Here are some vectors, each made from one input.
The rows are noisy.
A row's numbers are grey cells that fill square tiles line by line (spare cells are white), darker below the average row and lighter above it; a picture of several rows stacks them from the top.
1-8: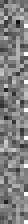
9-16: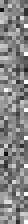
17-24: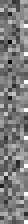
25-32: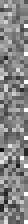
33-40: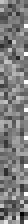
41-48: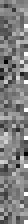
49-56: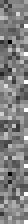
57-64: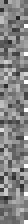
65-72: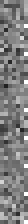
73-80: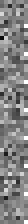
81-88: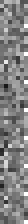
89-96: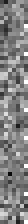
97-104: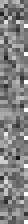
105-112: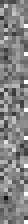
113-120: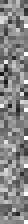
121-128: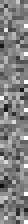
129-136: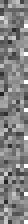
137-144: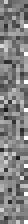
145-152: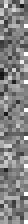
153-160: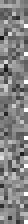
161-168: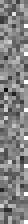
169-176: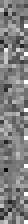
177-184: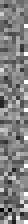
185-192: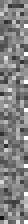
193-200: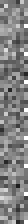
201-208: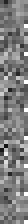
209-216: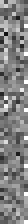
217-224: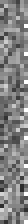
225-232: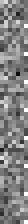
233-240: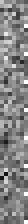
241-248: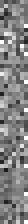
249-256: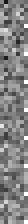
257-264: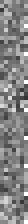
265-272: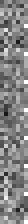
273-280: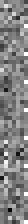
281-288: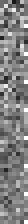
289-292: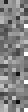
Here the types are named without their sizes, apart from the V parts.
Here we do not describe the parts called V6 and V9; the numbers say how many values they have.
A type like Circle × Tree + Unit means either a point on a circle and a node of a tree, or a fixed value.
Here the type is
Bool × (Line + V9) × V6.
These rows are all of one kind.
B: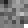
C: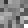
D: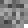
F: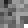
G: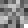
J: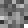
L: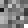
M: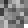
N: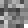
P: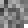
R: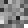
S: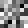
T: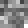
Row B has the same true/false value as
D, F and J.
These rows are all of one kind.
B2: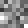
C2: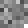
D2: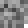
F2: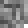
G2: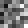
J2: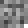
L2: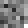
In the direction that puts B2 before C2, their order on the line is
B2, G2, D2, L2, F2, J2, C2.
